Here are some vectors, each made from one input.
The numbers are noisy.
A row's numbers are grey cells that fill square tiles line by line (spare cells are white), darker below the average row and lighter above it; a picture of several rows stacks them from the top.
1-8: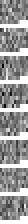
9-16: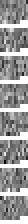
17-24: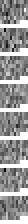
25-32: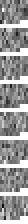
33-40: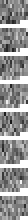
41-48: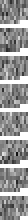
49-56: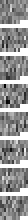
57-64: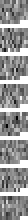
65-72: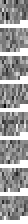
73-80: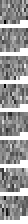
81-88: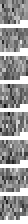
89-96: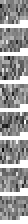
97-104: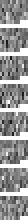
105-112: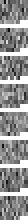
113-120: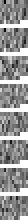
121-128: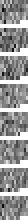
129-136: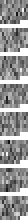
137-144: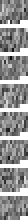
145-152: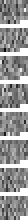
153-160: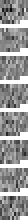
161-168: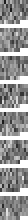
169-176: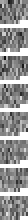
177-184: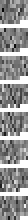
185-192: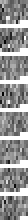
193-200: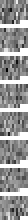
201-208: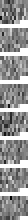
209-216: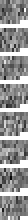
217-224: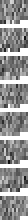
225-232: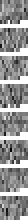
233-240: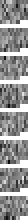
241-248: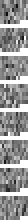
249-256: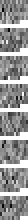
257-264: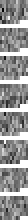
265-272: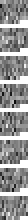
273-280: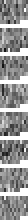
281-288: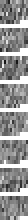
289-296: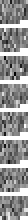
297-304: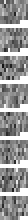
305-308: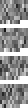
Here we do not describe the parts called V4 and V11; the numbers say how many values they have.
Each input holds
a point on a 15-point line, a true/false value, a value of V4 and a value of V11.
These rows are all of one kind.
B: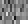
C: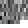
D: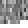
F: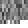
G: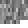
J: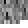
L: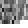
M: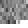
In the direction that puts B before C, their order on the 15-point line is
M, L, G, F, D, B, J, C.
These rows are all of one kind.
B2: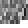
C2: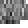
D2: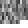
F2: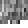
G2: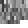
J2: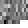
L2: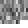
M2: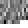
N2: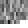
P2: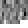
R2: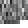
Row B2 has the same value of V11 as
C2, J2, M2 and R2.
